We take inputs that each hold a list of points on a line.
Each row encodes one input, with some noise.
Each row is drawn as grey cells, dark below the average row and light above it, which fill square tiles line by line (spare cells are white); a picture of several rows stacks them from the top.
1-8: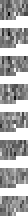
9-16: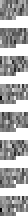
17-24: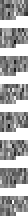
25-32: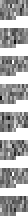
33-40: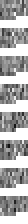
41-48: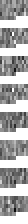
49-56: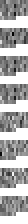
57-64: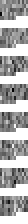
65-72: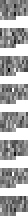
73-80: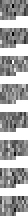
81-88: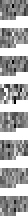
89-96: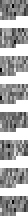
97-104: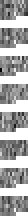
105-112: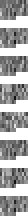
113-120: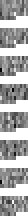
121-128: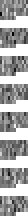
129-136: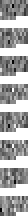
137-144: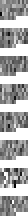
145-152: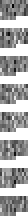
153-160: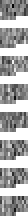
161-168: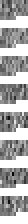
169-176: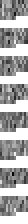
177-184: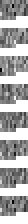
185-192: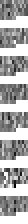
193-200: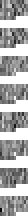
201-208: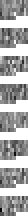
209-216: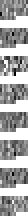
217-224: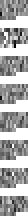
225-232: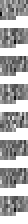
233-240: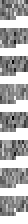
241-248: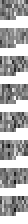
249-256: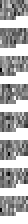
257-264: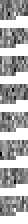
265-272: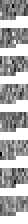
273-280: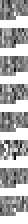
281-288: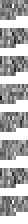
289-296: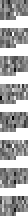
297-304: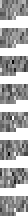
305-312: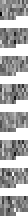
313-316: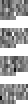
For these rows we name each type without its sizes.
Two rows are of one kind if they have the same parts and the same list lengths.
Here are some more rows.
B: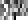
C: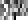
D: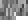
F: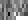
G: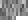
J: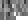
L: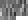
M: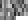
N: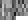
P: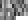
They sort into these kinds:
B, C
D, F, G, J
L, M, N, P

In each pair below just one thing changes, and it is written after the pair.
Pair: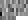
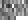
the place on the line in item 1 of the list
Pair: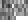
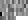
the place on the line in item 1 of the list
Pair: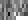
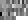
the place on the line in item 1 of the list
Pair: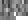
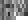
the place on the line in item 1 of the list
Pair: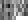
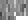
the place on the line in item 1 of the list
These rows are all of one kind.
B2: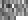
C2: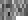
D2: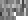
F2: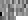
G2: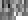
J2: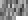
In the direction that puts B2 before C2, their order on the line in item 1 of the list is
F2, D2, J2, B2, G2, C2.
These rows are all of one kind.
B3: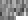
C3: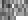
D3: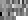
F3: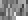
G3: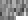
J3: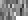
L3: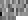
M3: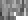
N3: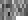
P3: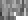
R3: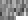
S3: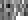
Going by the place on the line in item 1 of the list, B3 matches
G3, M3, P3 and R3.
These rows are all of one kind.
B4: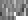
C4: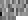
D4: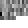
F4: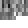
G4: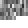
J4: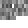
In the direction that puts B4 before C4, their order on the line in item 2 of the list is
G4, D4, J4, B4, F4, C4.
